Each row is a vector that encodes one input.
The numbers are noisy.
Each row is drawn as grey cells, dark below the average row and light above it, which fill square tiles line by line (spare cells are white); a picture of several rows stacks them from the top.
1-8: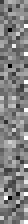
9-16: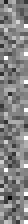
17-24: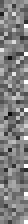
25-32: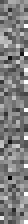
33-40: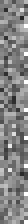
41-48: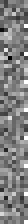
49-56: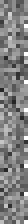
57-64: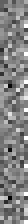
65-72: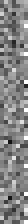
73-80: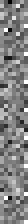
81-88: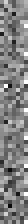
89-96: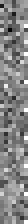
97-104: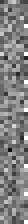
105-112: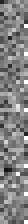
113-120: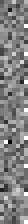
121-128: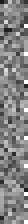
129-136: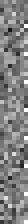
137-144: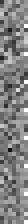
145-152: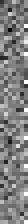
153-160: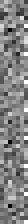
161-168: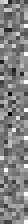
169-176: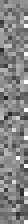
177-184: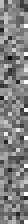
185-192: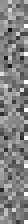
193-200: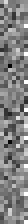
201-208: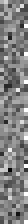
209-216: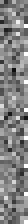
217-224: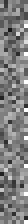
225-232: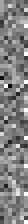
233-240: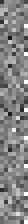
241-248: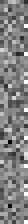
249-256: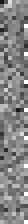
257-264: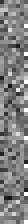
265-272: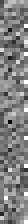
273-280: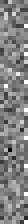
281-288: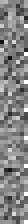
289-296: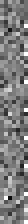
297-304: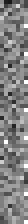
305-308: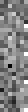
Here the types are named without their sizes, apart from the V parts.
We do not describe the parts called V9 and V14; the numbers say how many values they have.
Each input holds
either a point on each of two lines and a true/false value, or a value of V9 and a value of V14.
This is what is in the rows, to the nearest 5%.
About 40% of them hold a point on each of two lines and a true/false value. The rest hold a value of V9 and a value of V14.
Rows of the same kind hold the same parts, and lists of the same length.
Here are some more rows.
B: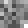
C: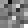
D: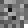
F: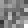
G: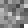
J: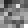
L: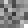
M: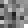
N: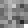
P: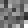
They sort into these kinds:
B, C, J, L, M
D, F, G, N, P

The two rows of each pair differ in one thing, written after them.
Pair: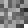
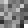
the value of V9
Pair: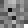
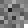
the value of V9
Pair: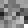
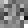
the value of V9
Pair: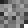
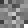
the value of V14
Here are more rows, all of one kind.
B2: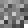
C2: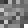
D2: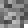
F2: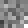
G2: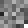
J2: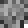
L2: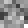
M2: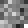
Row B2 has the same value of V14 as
G2 and M2.
